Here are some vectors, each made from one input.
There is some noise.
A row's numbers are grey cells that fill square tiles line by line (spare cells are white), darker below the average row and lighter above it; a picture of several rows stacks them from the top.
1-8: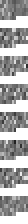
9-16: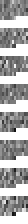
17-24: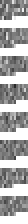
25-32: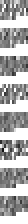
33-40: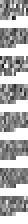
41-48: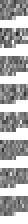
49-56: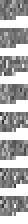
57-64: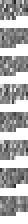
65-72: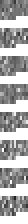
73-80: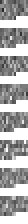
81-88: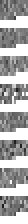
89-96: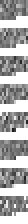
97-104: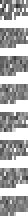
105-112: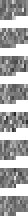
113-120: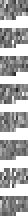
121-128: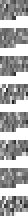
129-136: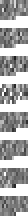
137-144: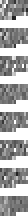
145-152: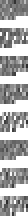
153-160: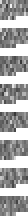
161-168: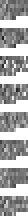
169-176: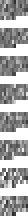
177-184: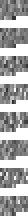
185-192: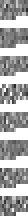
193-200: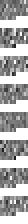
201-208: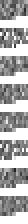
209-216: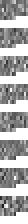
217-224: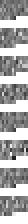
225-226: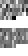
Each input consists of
a true/false value, together with either one of 6 labels, or a point on an 8-point line.
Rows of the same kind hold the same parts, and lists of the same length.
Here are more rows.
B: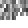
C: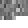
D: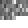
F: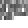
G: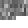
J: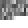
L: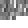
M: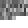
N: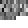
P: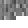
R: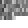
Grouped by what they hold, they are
B, G, M, N, P
C, D, F, J, L, R

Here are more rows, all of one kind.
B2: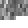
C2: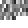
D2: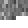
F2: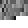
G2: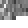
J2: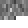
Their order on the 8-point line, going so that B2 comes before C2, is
G2, B2, D2, J2, C2, F2.
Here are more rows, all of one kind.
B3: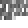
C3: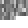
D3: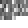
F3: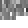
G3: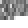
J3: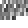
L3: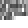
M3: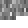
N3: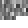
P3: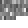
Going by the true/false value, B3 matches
D3, G3 and M3.
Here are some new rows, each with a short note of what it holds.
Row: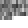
one of 6 labels and a true/false value
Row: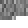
a point on an 8-point line and a true/false value
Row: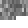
a point on an 8-point line and a true/false value
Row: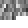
a point on an 8-point line and a true/false value
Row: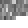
one of 6 labels and a true/false value
